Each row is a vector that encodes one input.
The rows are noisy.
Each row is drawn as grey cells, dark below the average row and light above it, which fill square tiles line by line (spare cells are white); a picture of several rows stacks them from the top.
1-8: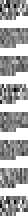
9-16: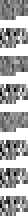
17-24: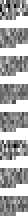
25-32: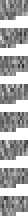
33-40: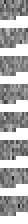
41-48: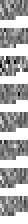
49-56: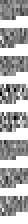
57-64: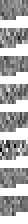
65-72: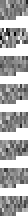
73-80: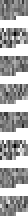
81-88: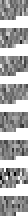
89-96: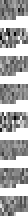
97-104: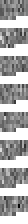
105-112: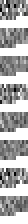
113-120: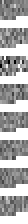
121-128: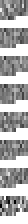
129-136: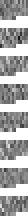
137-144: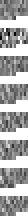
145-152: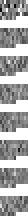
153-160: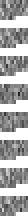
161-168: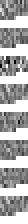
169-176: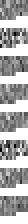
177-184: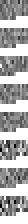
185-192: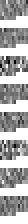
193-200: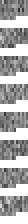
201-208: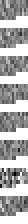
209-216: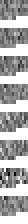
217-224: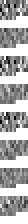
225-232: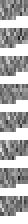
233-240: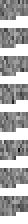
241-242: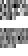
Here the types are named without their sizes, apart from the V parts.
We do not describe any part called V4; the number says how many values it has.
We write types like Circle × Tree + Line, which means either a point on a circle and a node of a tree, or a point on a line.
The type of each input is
Bool × (Label × V4 + Unit).
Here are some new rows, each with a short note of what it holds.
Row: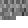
a label, a true/false value and a value of V4
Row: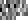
a true/false value
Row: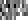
a true/false value
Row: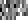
a true/false value
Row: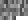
a label, a true/false value and a value of V4
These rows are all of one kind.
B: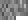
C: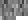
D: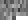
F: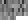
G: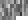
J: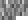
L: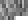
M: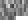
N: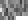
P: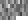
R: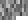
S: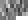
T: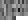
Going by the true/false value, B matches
C, D, F and T.
